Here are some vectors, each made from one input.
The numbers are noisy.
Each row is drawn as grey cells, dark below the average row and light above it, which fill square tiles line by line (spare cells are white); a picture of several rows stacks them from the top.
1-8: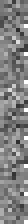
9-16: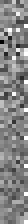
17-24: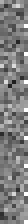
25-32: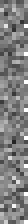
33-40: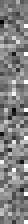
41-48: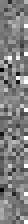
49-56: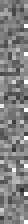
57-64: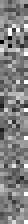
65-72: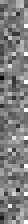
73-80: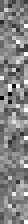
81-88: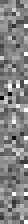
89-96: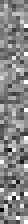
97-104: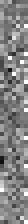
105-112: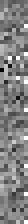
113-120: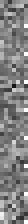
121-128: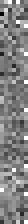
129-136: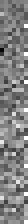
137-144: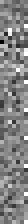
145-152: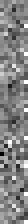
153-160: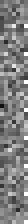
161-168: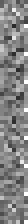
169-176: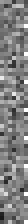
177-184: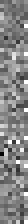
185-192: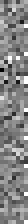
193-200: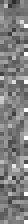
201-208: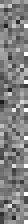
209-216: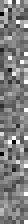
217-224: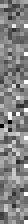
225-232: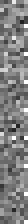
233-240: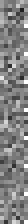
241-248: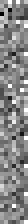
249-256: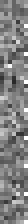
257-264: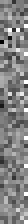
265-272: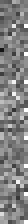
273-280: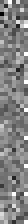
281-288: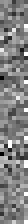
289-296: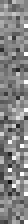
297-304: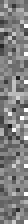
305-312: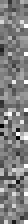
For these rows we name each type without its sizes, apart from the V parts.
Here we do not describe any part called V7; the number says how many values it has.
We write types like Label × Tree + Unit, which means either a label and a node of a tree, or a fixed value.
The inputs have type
Line + List(Bool × (Line + V7)).
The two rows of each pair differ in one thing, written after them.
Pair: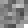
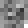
the true/false value in item 2 of the list
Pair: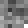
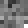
the place on the line in item 2 of the list
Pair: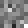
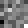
the place on the line in item 2 of the list
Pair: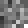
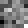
the place on the line in item 1 of the list
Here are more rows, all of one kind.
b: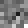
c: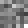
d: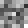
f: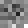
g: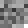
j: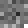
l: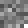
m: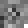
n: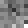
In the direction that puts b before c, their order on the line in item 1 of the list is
n, f, b, j, m, l, c, g, d.
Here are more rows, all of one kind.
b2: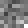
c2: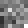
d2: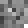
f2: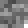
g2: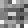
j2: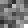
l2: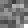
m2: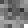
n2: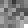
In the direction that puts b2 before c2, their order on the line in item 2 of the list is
b2, n2, g2, d2, m2, f2, l2, j2, c2.
